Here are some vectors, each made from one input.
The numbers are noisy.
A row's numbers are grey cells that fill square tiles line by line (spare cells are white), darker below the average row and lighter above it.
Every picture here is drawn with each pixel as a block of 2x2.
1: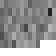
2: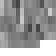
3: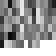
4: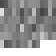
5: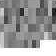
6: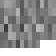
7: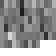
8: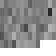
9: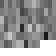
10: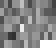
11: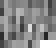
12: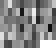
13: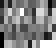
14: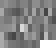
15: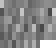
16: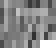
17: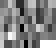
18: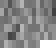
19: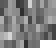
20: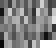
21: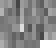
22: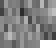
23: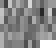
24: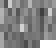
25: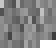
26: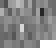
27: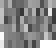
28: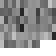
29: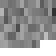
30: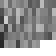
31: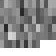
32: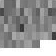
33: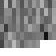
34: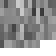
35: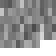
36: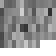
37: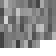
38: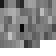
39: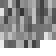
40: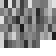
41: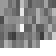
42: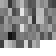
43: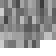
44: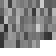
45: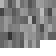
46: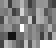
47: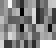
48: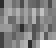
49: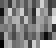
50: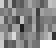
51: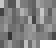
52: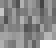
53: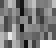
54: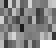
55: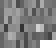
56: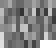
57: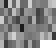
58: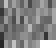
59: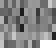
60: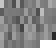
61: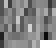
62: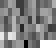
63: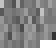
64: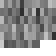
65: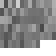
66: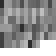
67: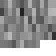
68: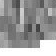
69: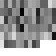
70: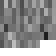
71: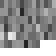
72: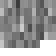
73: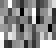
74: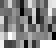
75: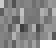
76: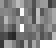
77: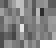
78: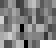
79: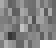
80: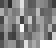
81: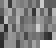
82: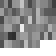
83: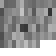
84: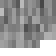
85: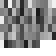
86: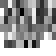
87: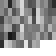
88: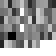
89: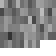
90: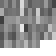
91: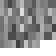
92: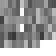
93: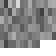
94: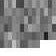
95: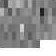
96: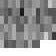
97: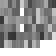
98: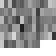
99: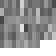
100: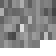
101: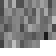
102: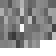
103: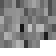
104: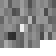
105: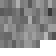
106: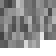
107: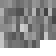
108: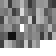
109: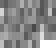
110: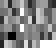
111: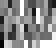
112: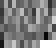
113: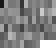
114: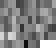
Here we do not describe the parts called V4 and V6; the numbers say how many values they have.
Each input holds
either a point on a 5-point line and a value of V6, or three true/false values and a value of V4.
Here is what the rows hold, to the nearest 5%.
About 35% of them hold a point on a 5-point line and a value of V6. The rest hold three true/false values and a value of V4.
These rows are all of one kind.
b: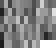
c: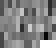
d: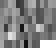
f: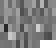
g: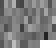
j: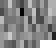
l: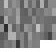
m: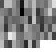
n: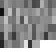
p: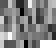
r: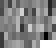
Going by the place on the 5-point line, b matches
l and m.
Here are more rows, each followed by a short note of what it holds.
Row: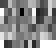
three true/false values and a value of V4
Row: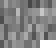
a point on a 5-point line and a value of V6
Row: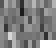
a point on a 5-point line and a value of V6
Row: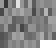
three true/false values and a value of V4
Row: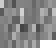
three true/false values and a value of V4
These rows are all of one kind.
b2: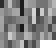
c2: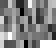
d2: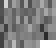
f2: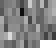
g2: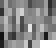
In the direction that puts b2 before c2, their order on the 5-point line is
g2, b2, d2, f2, c2.
